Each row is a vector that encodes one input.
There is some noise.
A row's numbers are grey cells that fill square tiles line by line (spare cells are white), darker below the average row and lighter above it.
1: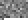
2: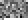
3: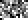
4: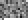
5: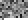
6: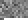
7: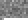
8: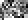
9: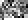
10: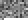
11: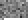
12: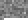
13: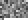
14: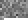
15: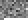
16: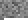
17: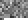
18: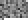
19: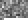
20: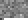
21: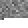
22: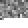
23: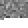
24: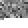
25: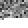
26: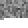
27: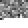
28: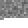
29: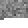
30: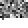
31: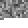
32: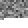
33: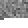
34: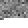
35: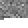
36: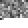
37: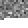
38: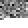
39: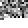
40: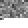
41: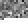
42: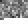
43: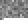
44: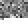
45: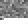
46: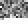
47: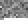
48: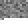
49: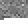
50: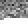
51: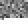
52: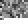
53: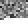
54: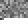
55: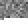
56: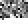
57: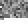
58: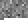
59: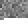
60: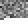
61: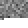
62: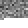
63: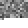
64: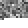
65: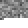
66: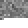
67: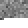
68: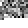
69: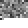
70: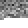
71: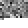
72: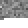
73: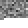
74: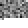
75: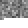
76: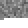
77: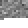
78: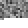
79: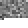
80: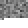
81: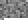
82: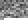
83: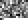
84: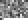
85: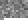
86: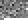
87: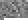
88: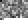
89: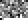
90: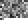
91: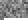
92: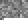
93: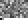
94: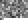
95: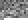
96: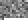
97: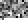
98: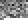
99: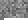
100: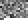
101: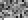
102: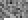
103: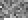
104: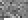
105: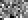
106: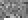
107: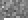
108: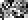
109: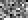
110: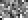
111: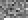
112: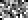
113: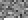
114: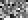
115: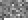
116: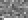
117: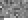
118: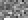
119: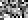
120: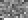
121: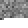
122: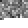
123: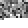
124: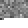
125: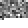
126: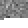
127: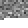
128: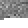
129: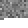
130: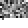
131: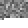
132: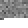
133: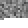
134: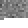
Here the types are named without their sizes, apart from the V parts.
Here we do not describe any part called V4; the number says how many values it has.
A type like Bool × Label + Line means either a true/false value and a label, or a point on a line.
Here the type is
List(Label × V4).
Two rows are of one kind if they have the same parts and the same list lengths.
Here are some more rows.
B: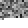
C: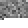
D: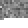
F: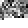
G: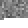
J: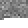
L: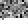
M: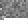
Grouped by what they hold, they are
B, L
C, G, M
D, J
F

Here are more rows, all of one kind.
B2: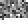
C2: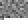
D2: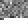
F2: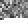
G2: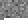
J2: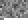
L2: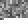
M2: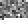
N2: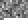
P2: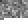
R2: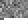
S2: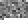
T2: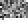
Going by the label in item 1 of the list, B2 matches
C2, M2 and T2.
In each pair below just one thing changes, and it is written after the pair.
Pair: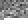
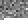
the value of V4 in item 1 of the list
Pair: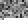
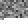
the value of V4 in item 1 of the list
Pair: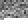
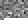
the value of V4 in item 1 of the list
